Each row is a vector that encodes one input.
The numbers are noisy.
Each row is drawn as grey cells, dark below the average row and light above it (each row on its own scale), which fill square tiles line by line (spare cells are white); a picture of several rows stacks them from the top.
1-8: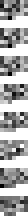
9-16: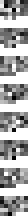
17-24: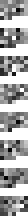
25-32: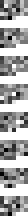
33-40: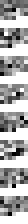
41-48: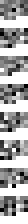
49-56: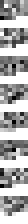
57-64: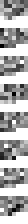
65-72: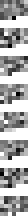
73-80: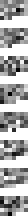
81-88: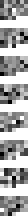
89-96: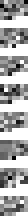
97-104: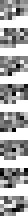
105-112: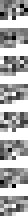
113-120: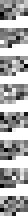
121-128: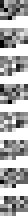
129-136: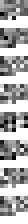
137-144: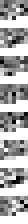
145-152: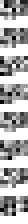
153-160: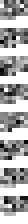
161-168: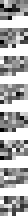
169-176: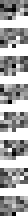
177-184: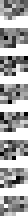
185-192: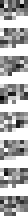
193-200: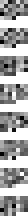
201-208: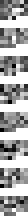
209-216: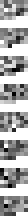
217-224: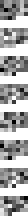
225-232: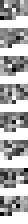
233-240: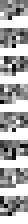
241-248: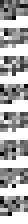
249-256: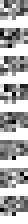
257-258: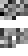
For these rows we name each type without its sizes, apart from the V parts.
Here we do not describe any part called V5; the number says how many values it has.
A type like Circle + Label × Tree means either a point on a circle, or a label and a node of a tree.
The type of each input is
List(Bool × V5).
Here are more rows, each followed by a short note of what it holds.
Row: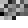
the empty list
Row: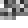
a list of one item
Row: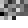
the empty list
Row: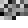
the empty list
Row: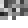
a list of one item
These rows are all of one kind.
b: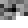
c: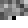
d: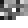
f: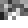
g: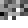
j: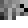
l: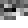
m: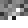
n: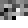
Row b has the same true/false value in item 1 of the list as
l and n.
